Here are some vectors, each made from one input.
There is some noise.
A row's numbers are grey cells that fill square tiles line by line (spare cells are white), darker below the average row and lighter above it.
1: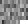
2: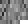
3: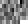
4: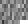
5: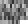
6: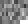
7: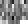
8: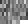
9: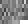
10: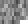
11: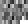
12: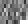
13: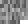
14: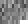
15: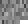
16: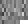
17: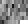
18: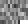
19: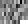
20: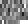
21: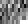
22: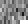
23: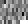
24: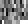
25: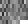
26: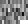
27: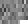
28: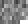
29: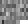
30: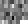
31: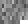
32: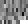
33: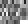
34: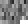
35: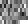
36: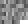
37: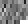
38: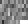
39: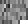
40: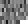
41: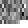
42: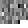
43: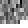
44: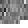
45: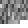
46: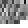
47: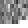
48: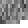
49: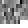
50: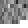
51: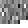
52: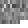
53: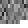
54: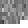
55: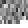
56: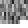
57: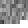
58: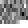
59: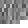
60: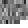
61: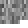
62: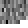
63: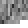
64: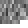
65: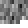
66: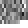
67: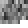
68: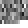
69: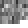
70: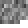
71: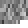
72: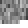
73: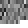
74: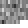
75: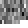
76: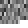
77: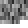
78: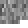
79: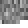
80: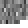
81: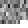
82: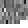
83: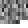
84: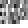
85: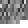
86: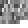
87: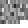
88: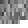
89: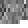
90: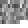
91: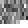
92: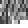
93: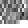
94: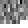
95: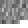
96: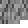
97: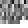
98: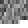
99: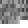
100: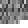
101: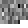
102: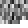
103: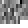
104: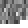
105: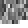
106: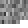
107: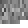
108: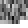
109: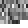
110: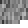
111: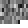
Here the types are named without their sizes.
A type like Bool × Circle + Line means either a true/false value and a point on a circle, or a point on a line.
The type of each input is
Bool × (Label + Line) × Line.
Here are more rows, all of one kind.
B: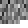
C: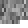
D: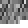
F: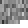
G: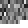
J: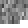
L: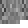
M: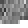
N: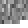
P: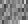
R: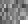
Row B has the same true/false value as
F, N and P.
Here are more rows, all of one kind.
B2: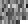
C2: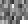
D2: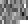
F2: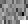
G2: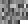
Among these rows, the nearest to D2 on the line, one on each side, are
B2 and F2.
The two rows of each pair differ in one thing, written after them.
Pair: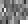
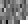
the true/false value
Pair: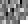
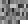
the label
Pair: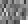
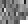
the place on the line
